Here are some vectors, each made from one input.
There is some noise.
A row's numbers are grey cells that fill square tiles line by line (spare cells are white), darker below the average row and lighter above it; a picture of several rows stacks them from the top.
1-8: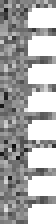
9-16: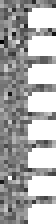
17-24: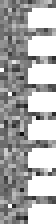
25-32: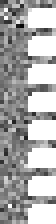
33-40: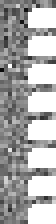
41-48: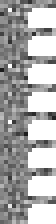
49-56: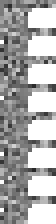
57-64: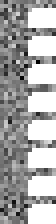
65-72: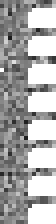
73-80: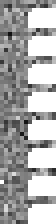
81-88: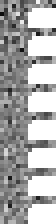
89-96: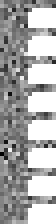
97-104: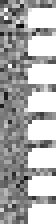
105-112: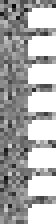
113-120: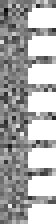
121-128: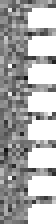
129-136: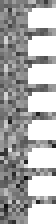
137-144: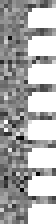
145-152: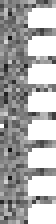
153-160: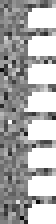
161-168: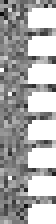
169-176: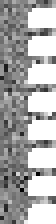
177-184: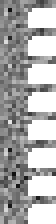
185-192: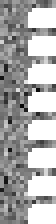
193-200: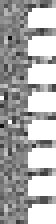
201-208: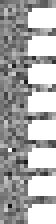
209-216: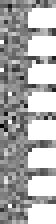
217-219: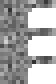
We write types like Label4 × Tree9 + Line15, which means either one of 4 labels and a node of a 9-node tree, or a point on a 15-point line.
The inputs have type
(Circle8 + Unit) × Line7 + List3(Line5).
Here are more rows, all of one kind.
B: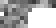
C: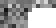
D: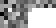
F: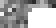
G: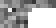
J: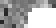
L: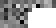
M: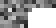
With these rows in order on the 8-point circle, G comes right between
F and M.
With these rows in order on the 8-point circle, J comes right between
B and C.
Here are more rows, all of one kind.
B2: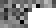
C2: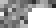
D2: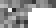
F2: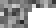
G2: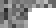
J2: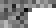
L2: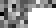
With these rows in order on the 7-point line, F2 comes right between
B2 and G2.
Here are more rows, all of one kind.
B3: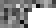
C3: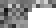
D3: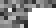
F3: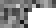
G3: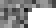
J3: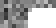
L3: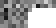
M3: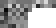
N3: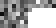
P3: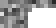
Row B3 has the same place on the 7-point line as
L3 and M3.
